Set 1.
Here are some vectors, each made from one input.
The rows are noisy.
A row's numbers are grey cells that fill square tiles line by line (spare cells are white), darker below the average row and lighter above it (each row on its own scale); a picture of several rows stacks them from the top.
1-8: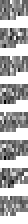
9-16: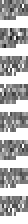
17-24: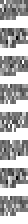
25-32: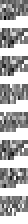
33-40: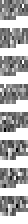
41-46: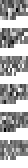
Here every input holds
one of 9 labels.
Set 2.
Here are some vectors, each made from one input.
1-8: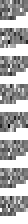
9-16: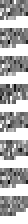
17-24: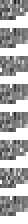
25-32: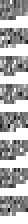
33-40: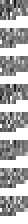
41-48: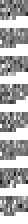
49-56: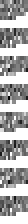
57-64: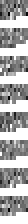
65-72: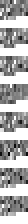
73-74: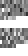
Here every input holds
either a point on a 10-point circle, or a fixed value.
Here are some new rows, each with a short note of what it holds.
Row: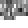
a fixed value
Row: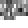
a fixed value
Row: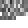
a point on a 10-point circle
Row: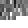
a point on a 10-point circle
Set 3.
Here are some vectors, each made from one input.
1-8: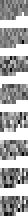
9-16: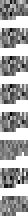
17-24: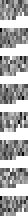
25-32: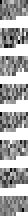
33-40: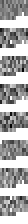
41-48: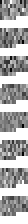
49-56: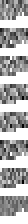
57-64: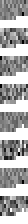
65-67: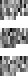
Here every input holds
four true/false values.
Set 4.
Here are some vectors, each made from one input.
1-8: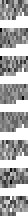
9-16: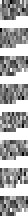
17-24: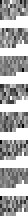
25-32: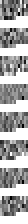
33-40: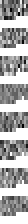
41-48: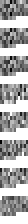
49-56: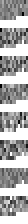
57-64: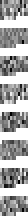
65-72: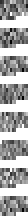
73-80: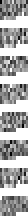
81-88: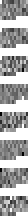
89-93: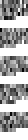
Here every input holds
four true/false values.
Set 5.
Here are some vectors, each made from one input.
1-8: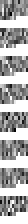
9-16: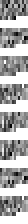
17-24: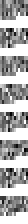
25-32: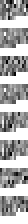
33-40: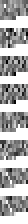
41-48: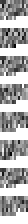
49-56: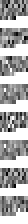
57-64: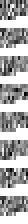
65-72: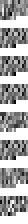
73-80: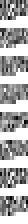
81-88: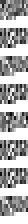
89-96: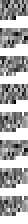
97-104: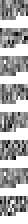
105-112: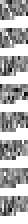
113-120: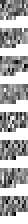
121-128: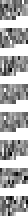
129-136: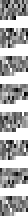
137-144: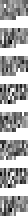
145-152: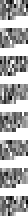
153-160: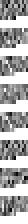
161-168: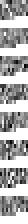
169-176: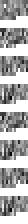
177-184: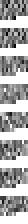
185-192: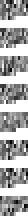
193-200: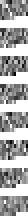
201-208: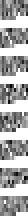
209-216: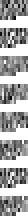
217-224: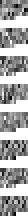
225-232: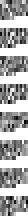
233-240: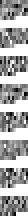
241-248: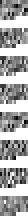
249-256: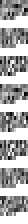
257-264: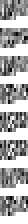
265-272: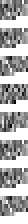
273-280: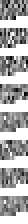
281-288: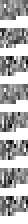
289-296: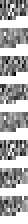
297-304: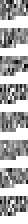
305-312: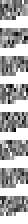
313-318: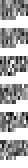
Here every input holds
one of 10 labels.
